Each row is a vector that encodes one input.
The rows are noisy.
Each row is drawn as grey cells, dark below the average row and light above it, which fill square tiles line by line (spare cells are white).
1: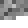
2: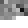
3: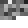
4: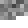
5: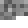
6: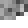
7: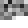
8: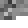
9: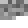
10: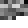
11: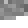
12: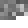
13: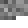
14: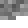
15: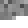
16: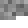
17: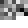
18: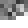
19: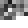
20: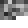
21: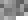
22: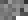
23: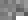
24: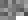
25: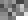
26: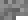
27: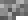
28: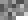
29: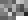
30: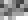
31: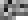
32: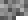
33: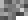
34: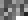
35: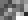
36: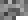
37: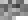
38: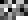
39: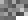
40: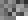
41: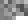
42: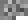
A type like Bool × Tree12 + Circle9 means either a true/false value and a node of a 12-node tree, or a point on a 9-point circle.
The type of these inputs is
Bool × Line5 × Line5.
